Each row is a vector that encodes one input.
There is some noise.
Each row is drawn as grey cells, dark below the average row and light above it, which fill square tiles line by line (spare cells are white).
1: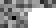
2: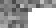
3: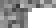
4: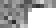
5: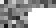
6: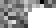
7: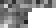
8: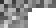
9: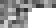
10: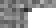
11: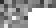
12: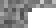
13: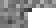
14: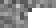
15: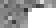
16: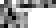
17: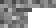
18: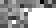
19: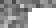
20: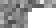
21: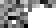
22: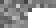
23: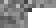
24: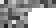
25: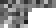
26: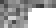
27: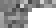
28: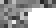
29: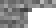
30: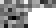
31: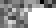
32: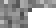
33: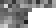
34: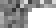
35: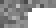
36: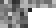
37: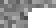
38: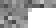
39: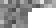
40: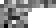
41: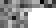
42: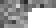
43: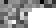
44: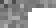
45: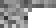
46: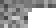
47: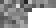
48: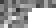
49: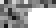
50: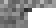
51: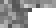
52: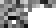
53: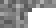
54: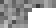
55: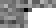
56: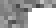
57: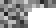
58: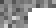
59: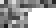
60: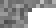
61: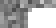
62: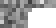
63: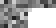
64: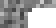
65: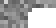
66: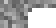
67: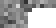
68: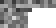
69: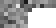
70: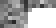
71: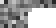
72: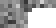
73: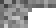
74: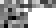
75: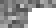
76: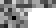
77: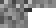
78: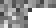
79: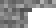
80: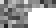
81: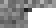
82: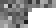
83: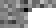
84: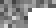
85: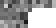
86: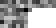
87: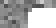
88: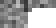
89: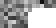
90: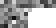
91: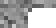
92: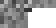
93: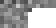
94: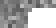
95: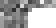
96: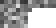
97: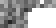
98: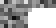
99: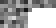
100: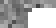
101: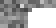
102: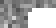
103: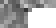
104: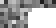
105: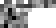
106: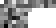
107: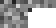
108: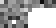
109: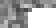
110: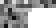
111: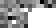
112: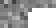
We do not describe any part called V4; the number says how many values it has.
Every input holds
either a true/false value and a value of V4, or a list of up to two points on a 5-point line.
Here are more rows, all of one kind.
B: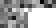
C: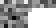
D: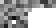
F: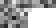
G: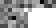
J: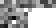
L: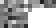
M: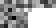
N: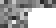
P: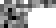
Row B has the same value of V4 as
G, M and P.
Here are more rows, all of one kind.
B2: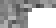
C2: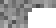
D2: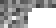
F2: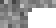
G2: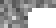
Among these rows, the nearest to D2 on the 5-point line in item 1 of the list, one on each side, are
F2 and G2.
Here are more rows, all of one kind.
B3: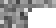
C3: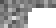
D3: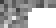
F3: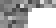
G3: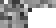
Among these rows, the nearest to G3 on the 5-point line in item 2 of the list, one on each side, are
B3 and F3.
